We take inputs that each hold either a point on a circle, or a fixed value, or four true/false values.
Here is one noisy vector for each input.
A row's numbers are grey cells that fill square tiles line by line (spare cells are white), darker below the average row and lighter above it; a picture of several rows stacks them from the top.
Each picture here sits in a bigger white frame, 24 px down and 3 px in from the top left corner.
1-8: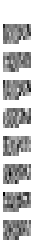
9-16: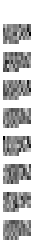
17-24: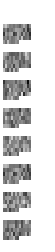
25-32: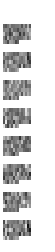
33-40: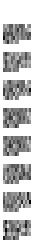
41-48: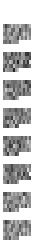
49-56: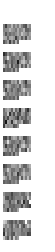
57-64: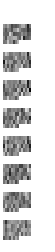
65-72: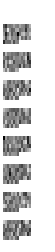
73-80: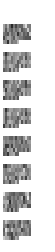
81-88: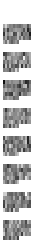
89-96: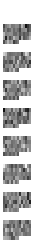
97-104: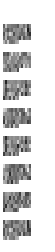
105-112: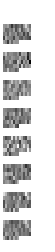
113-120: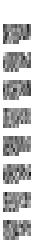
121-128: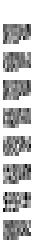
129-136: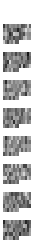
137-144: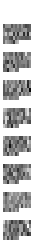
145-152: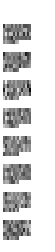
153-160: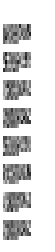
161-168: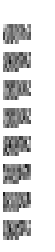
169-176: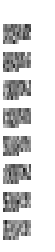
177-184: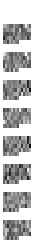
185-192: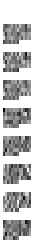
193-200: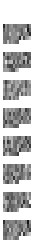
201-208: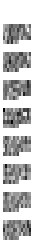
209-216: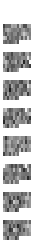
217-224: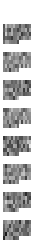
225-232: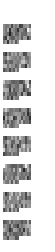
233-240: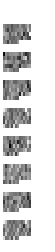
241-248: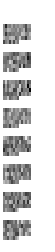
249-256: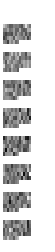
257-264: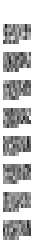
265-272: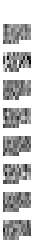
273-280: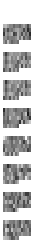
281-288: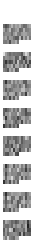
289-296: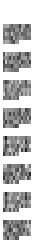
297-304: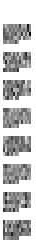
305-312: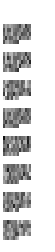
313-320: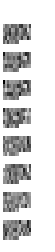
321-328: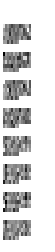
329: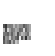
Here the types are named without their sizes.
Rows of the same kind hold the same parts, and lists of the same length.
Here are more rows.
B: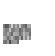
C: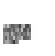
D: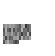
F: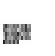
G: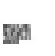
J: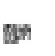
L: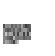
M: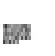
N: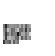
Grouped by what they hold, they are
B, F, G, M, N
C, D, L
J

